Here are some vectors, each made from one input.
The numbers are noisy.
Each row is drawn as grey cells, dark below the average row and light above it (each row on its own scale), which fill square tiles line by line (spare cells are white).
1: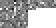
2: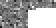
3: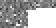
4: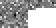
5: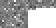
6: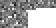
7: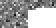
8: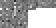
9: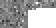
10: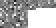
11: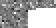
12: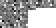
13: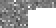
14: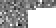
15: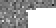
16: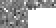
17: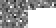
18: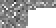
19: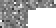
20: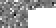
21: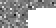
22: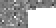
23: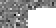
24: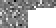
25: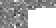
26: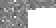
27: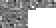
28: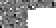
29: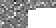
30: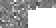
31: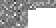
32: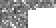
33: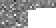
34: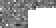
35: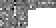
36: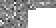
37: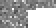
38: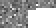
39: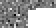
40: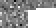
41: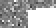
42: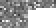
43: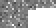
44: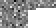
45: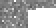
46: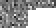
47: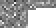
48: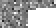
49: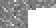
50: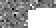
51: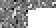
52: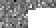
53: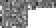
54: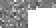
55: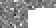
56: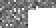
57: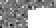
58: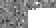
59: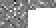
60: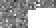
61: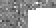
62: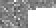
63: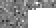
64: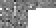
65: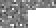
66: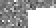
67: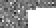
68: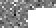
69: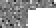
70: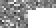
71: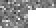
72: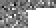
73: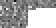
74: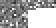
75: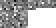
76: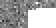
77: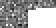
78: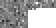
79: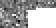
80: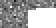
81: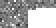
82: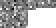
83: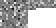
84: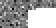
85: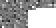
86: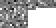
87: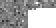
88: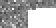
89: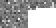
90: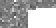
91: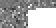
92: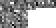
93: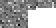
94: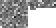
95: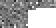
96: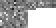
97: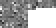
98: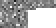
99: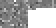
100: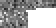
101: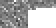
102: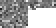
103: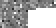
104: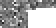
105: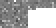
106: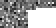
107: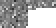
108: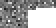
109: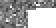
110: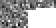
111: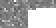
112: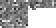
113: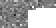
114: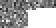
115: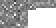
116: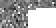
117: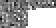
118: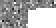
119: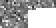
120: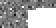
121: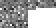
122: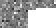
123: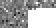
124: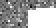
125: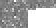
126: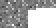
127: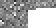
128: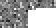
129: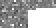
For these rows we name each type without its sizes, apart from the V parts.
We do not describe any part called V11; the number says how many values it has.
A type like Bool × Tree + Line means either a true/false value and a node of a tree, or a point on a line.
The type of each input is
Bool × Label × V11 + Unit.
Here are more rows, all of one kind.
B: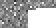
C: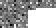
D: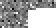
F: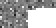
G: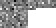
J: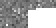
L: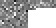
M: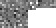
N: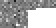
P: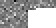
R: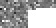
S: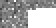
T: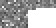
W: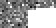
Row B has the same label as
D, R and T.
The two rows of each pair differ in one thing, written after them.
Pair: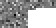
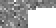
the true/false value
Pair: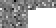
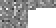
the label
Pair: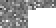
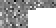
the value of V11
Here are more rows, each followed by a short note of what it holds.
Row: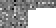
a label, a true/false value and a value of V11
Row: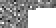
a label, a true/false value and a value of V11
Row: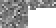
a label, a true/false value and a value of V11
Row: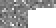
a label, a true/false value and a value of V11
